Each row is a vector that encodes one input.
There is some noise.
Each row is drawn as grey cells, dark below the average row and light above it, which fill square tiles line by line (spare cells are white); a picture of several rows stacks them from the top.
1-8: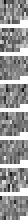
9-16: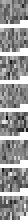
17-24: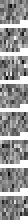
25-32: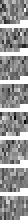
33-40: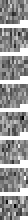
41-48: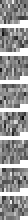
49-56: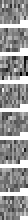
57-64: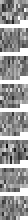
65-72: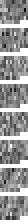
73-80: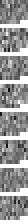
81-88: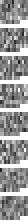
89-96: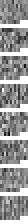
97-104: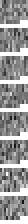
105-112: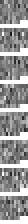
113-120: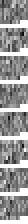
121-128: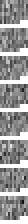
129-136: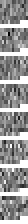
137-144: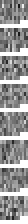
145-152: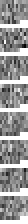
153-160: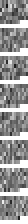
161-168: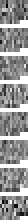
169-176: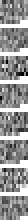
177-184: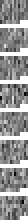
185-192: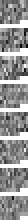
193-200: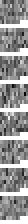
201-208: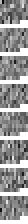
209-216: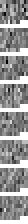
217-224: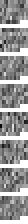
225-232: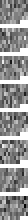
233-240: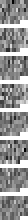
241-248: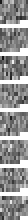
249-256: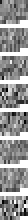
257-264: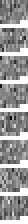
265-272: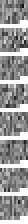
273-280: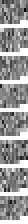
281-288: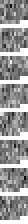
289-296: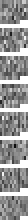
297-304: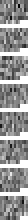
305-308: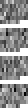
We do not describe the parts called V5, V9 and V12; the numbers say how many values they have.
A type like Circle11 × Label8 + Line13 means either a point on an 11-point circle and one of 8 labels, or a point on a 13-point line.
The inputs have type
(Bool × V5 + V12) × Line6 + Line4 × V9.
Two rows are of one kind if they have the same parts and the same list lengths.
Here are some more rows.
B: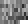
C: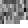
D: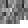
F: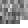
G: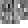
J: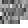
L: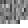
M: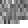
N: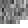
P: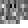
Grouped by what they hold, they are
B, D, F
C, G, J, N
L, M, P

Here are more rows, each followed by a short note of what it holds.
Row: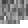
a point on a 6-point line and a value of V12
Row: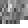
a point on a 6-point line, a true/false value and a value of V5
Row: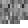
a point on a 6-point line, a true/false value and a value of V5
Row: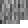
a point on a 4-point line and a value of V9
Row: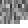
a point on a 4-point line and a value of V9
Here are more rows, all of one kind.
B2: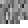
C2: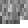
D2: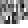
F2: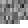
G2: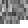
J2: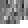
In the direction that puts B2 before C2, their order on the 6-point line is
B2, F2, D2, J2, C2, G2.
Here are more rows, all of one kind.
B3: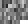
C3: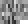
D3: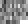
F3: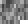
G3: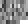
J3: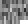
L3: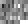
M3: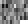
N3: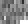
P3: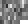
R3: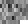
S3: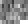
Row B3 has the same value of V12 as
F3 and M3.
